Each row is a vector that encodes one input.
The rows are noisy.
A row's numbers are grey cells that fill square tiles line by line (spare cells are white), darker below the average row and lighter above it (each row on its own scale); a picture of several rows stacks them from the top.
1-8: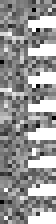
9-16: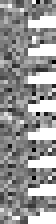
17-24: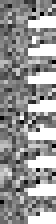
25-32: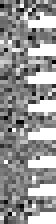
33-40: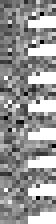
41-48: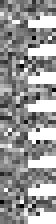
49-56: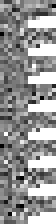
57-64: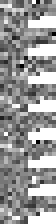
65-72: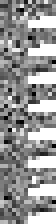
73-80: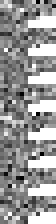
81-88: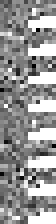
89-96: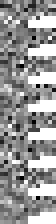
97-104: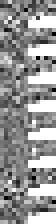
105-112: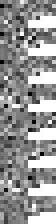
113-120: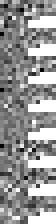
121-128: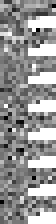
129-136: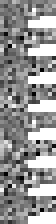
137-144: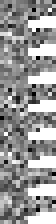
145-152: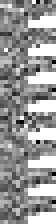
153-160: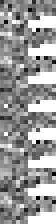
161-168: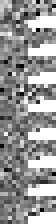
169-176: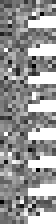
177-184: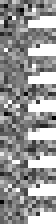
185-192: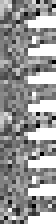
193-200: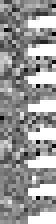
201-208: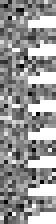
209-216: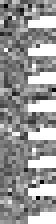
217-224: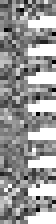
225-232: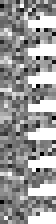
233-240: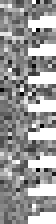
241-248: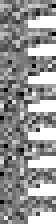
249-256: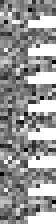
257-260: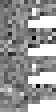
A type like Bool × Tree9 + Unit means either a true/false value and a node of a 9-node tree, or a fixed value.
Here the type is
Circle18 + Line9.
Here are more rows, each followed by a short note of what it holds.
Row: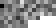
a point on an 18-point circle
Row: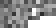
a point on an 18-point circle
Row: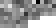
a point on a 9-point line
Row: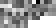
a point on a 9-point line
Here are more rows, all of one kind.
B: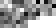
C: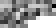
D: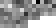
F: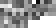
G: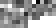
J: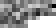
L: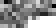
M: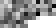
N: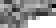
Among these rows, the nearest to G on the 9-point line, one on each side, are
D and F.
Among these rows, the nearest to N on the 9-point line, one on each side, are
J and L.
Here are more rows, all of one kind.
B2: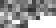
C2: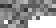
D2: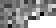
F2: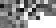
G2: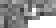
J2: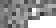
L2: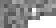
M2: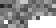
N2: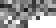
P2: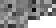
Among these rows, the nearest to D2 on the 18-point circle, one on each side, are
J2 and P2.
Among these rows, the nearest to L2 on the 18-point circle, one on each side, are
G2 and J2.
